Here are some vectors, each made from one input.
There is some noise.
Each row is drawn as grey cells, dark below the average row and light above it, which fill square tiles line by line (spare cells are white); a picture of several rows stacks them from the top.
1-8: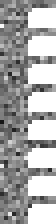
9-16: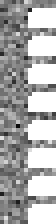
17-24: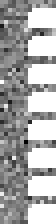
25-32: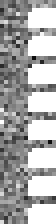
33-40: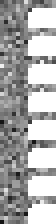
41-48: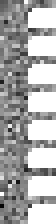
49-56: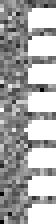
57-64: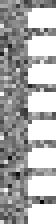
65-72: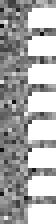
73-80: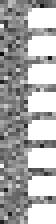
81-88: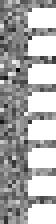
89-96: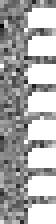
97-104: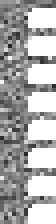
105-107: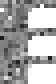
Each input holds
a point on a 6-point circle and three true/false values, together with either a point on a 6-point circle, or a fixed value.
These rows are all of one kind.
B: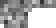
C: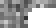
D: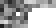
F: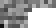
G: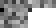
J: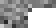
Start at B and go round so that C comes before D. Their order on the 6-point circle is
B, G, F, C, J, D.
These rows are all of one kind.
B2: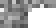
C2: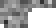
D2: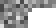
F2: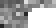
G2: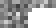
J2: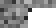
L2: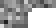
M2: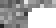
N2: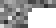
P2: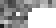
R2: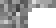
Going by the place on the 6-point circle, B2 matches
D2, F2, L2 and M2.
